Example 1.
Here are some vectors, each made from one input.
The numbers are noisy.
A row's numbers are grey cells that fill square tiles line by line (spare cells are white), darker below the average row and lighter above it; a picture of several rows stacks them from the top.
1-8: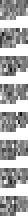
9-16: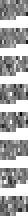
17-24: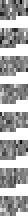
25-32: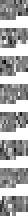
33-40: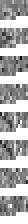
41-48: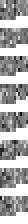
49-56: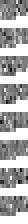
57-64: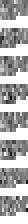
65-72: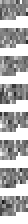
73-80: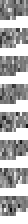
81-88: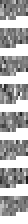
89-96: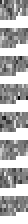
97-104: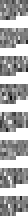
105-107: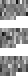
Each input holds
a point on a 6-point line, together with either a fixed value, or three true/false values.
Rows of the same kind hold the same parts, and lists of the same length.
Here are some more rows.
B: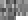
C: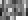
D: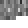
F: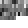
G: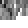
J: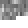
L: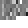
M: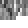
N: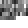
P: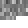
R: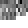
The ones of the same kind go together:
B, C, D, F, L, N, P
G, J, M, R

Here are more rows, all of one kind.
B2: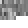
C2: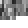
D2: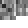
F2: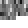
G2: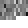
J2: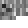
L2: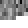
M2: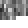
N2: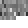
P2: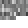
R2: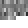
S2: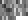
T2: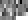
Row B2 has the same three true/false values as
C2, M2 and R2.
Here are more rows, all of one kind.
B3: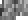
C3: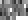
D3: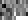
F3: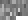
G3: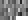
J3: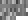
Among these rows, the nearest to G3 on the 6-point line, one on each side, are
B3 and C3.
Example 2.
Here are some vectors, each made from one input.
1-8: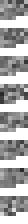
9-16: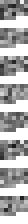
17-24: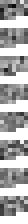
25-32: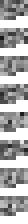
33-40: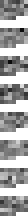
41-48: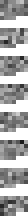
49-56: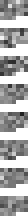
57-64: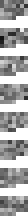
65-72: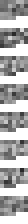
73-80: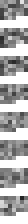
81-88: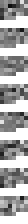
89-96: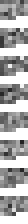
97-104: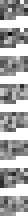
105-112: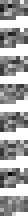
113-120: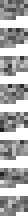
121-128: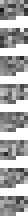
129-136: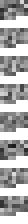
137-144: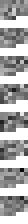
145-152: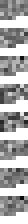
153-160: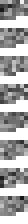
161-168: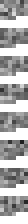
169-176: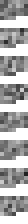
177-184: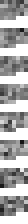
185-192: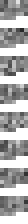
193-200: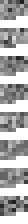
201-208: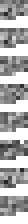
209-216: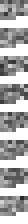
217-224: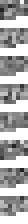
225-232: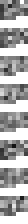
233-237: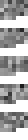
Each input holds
a point on a 4-point line, together with either a fixed value, or three true/false values.
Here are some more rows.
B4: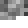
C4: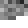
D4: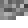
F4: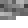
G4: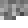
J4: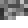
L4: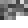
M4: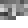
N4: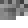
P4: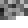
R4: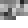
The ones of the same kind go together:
B4, C4, J4, L4, M4, N4, P4, R4
D4, F4, G4

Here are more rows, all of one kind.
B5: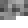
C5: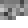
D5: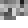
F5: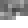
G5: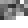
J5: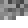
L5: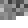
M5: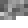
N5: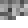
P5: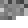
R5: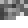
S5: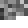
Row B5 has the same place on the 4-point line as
F5 and M5.
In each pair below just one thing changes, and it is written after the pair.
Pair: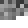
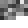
the place on the 4-point line
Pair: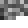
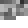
the place on the 4-point line
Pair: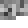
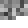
one of the three true/false values
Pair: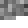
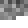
the place on the 4-point line
